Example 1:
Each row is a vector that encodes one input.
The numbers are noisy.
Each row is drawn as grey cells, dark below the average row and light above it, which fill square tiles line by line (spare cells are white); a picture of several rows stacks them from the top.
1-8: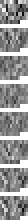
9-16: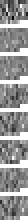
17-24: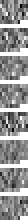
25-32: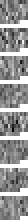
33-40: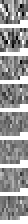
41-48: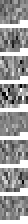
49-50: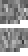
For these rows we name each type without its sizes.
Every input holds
a node of a tree.
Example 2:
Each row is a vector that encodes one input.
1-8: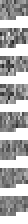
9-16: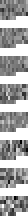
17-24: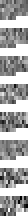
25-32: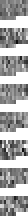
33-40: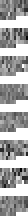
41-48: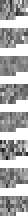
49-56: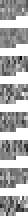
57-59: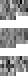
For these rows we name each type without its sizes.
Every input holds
either a fixed value, or three true/false values.
